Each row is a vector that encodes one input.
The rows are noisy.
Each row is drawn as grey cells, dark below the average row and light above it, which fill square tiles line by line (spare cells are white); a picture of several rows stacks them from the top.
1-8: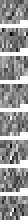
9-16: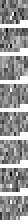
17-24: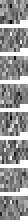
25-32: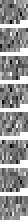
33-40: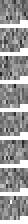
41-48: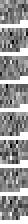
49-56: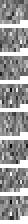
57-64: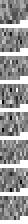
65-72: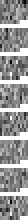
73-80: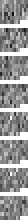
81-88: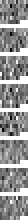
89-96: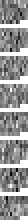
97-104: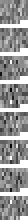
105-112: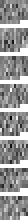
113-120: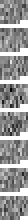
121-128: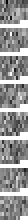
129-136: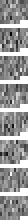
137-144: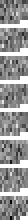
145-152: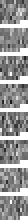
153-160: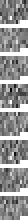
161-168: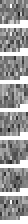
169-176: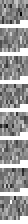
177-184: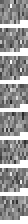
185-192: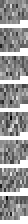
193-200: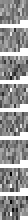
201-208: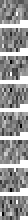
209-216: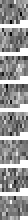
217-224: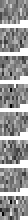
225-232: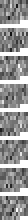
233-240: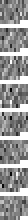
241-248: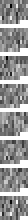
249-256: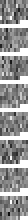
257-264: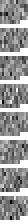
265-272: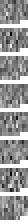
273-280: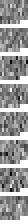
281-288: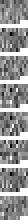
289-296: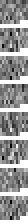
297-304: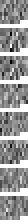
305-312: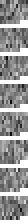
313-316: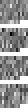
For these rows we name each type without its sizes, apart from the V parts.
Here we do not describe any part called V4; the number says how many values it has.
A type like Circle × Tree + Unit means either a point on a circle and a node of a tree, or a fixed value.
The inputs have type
(Bool × Bool × Bool × Bool + List(V4)) × (Label + Line).
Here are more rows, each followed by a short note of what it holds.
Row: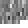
a label and four true/false values
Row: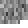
a point on a line, together with the empty list
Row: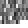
a point on a line, together with a list of two items
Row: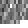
a point on a line and four true/false values
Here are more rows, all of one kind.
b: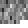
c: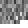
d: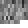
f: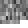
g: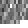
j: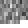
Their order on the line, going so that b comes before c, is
j, g, b, c, f, d.
